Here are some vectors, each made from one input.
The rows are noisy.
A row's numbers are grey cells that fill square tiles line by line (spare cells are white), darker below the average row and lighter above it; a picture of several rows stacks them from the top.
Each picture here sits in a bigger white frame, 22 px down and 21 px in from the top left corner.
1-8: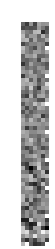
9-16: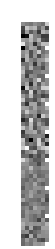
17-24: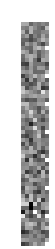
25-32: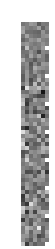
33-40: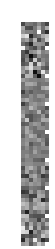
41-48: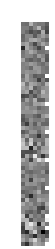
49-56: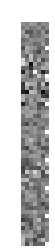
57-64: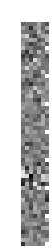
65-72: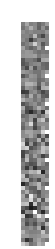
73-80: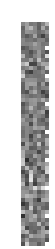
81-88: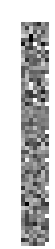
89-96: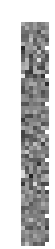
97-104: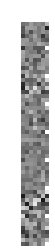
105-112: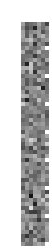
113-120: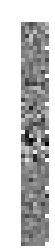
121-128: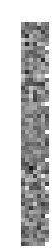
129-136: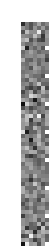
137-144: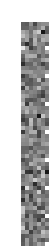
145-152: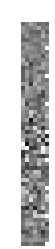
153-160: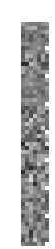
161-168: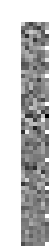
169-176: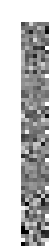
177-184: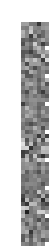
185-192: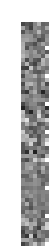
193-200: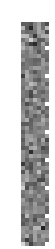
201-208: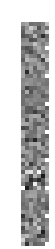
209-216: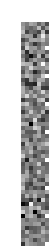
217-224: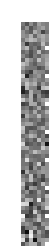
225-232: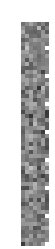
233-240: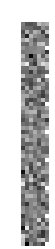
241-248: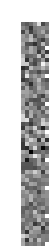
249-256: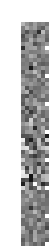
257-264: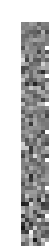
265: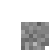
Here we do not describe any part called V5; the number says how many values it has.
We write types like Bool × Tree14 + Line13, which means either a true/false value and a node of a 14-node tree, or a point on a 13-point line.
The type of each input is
(Bool × Bool × Bool × Bool + Unit) × V5 + Circle8 × Circle8 + Line3 × Line6.
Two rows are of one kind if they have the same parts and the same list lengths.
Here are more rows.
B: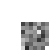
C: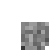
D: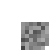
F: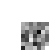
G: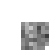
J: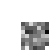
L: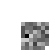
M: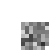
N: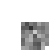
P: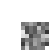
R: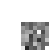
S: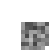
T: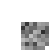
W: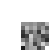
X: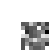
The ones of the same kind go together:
B, R
C, P, W, X
D, F, G, J, M
L, N, S, T

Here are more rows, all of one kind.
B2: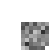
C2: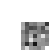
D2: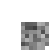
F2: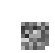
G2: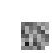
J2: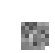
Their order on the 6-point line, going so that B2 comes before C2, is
G2, B2, J2, D2, C2, F2.
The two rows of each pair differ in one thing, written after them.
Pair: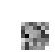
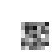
the place on the 3-point line
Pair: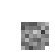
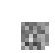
the place on the 3-point line
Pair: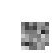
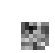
the place on the 3-point line
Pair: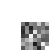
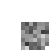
the place on the 3-point line
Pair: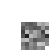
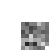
the place on the 3-point line
